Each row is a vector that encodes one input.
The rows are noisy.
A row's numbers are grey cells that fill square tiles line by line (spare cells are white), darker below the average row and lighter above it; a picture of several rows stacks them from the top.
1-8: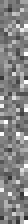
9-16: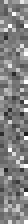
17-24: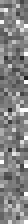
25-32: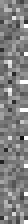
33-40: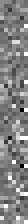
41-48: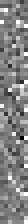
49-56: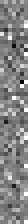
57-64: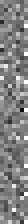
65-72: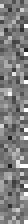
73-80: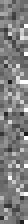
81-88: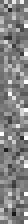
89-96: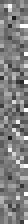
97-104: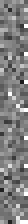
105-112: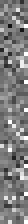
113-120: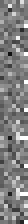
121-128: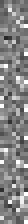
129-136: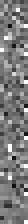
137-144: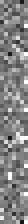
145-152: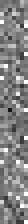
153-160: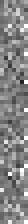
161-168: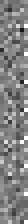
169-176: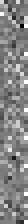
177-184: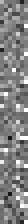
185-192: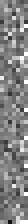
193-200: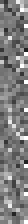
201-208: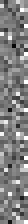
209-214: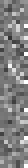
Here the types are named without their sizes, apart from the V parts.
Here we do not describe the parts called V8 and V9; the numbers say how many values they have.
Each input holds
either a point on a line and a value of V9, or a true/false value and a value of V8.
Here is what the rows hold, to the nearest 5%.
About 50% of them hold a point on a line and a value of V9. The rest hold a true/false value and a value of V8.
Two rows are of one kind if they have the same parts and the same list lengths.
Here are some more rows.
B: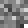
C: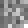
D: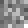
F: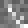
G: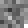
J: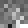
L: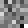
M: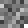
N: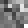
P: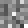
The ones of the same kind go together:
B, G, L, M, N, P
C, D, F, J

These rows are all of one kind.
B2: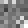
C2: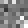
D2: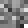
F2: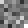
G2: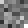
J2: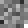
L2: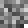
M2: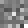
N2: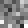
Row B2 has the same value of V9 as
C2, F2 and G2.
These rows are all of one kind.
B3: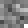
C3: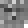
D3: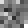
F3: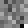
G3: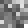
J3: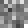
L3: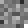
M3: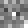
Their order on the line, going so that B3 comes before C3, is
D3, L3, B3, F3, C3, M3, J3, G3.
